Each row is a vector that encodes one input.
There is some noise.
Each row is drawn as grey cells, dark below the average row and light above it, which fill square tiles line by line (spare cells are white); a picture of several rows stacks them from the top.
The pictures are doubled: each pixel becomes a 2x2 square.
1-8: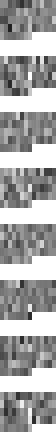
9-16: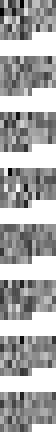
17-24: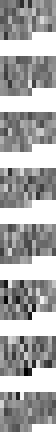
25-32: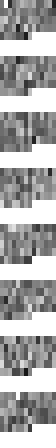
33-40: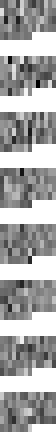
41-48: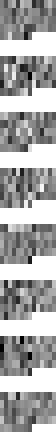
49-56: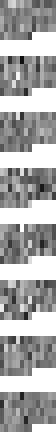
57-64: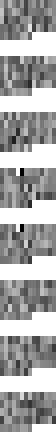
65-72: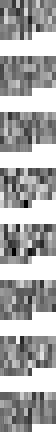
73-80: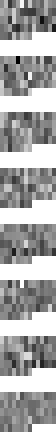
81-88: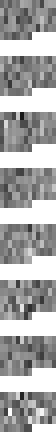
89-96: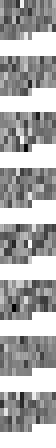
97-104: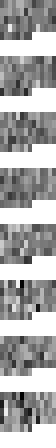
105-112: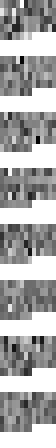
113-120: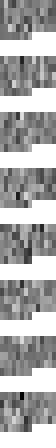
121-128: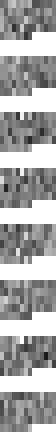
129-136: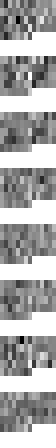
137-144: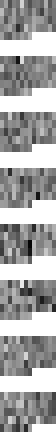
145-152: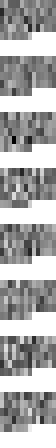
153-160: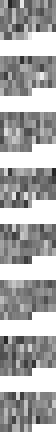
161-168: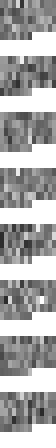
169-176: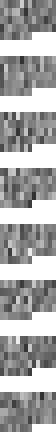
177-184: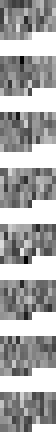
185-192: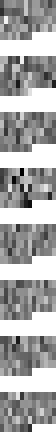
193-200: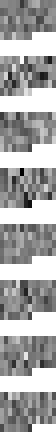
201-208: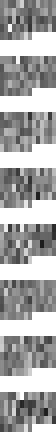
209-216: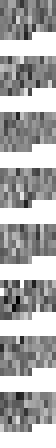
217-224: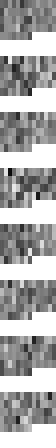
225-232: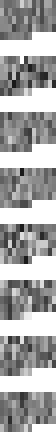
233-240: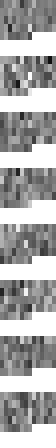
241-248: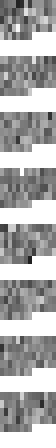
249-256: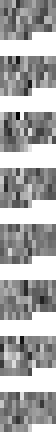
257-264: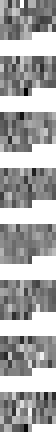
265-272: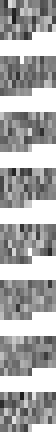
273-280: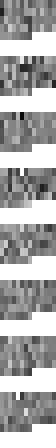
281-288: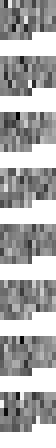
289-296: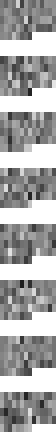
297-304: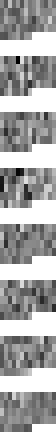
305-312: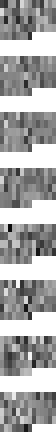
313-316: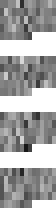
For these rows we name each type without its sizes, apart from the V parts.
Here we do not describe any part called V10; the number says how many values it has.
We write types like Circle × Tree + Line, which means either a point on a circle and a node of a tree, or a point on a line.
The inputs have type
(Bool × Circle + List(V10)) × Line.
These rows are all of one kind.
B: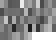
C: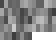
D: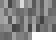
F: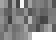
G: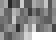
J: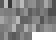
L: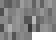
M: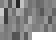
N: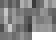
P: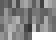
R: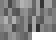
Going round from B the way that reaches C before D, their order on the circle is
B, L, F, P, G, C, J, N, D, M, R.
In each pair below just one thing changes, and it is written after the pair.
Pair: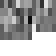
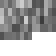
the place on the circle
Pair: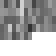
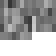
the place on the circle
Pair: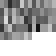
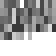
the place on the line
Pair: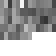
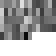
the place on the line
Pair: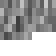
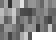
the place on the line
